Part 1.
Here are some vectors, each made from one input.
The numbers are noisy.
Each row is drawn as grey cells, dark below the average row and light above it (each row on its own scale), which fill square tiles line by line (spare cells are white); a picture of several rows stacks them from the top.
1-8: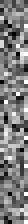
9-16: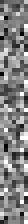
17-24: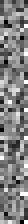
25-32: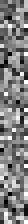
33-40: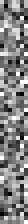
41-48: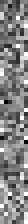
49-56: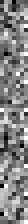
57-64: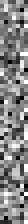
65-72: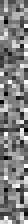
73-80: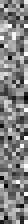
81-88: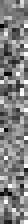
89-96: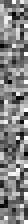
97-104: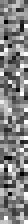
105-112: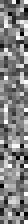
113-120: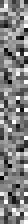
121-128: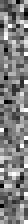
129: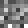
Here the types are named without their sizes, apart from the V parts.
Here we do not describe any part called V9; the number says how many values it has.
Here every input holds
a node of a tree, together with either a point on a line, or a value of V9.
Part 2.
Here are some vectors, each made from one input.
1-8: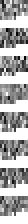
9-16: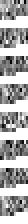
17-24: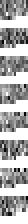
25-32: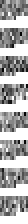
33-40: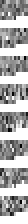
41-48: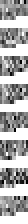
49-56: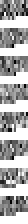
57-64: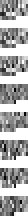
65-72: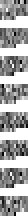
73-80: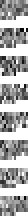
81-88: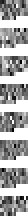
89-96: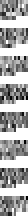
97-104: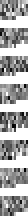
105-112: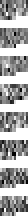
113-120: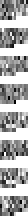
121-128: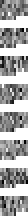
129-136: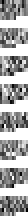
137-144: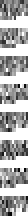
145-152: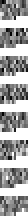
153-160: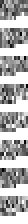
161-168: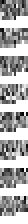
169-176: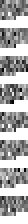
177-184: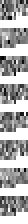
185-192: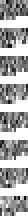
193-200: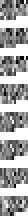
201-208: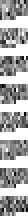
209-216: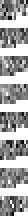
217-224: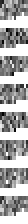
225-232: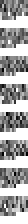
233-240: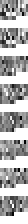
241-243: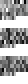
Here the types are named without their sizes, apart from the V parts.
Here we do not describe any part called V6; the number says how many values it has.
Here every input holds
either a point on a line, or a true/false value and a value of V6.
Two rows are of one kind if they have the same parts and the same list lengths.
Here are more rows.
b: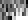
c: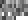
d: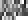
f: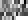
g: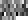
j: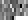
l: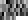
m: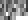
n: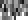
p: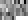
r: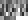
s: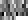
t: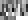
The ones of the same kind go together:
b, d, f, g, j, l, m, p, r, s, t
c, n

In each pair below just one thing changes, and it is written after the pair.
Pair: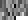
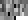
the true/false value
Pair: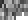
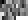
the value of V6
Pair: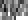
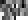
the value of V6
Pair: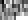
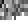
the true/false value
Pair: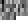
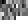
the true/false value
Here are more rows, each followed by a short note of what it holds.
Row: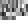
a point on a line
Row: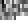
a true/false value and a value of V6
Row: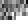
a point on a line
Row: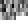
a true/false value and a value of V6
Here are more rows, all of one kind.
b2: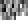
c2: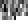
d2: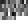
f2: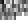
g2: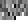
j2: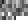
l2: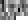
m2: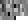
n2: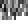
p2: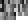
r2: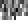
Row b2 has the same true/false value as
f2, l2, m2 and p2.
